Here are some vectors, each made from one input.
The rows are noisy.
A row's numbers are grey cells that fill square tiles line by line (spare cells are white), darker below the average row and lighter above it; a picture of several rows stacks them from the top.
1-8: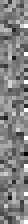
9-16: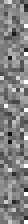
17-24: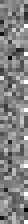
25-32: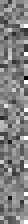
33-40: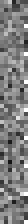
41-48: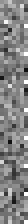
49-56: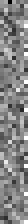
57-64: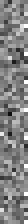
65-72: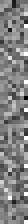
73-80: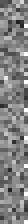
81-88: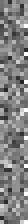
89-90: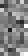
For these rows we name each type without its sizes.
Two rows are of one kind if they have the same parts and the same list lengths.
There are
2 kinds of row.
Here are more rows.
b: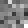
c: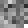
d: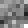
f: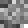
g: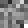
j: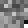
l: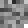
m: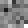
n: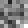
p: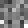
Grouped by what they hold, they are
b, c, d, j, l, m
f, g, n, p

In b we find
a label and a point on a line.
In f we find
a point on a circle.
